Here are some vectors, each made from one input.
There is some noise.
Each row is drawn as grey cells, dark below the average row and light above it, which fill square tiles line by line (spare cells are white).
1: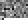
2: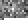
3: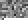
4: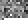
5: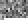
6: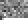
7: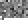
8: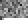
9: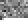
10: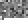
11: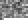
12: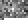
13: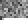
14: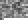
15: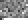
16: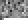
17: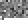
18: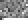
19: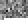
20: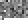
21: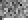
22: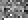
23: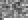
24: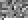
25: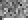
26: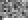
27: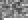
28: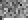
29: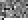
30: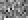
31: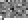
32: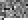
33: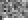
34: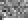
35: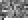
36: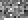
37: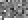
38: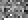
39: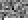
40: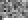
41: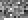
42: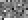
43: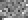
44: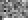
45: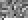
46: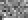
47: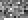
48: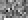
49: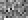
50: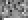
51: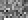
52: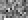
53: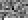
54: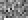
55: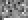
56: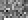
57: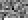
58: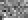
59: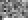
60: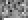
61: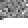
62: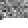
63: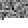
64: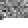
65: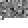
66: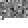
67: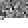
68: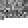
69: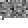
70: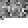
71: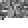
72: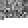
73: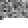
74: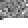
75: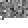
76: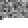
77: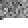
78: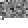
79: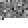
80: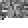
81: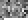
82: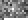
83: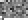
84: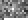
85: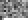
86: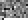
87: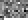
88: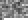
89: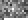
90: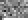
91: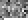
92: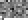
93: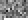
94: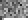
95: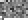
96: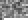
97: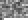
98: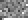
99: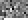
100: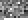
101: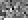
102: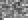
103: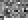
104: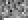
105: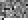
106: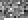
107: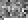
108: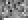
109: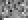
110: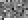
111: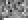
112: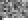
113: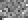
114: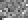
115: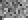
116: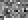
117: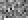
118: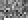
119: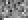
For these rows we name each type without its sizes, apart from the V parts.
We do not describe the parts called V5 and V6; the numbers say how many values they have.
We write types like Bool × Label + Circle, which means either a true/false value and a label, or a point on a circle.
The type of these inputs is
Bool × (Line + V5) + V6.
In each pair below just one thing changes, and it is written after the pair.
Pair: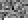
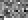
the true/false value
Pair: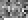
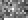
the value of V5
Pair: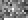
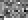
the value of V5
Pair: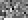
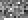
the true/false value
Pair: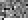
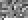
the value of V5
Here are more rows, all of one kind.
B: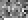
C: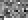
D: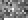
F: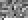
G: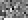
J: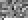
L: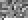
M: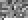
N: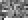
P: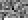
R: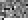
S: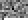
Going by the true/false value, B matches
C and D.
